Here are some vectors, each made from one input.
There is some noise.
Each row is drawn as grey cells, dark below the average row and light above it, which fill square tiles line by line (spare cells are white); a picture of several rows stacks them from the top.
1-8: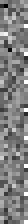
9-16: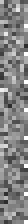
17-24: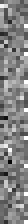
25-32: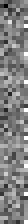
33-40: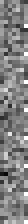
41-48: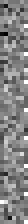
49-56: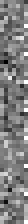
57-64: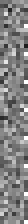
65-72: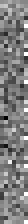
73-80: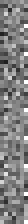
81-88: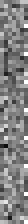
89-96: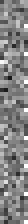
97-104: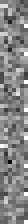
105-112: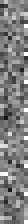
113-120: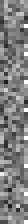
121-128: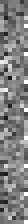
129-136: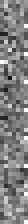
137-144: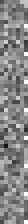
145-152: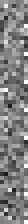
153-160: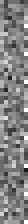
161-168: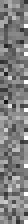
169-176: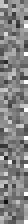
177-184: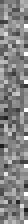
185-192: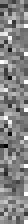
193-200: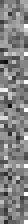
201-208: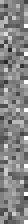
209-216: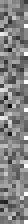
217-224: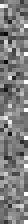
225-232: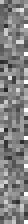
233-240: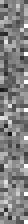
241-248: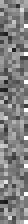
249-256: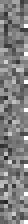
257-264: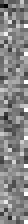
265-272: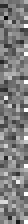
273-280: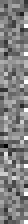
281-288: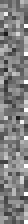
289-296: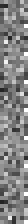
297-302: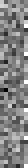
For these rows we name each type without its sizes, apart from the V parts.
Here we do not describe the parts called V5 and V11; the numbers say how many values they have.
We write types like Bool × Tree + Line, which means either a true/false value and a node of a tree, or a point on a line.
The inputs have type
Bool × Bool × Bool × (Line + V5 × V11).
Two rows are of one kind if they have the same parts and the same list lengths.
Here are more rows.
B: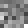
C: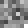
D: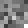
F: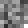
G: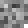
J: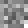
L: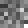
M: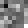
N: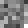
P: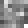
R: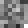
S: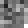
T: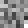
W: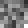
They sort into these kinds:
B, C, G, L, P
D, F, J, M, N, R, S, T, W

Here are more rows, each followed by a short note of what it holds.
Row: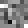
a point on a line and three true/false values
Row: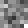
a point on a line and three true/false values
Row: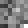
three true/false values, a value of V5 and a value of V11
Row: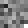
three true/false values, a value of V5 and a value of V11
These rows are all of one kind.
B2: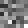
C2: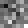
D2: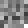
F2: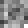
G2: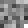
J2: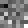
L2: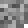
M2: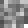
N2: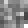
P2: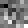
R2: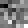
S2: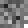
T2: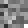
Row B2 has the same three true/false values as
C2, P2 and R2.
